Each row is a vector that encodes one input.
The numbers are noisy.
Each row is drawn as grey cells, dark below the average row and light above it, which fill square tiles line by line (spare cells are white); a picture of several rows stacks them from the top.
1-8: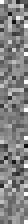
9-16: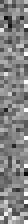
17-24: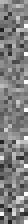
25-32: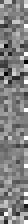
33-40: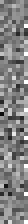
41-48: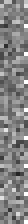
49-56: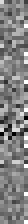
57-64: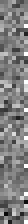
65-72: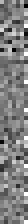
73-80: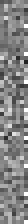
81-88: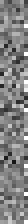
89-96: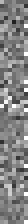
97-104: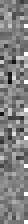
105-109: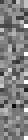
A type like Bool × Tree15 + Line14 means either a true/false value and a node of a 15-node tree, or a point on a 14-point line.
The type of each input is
Line4 × Line4.
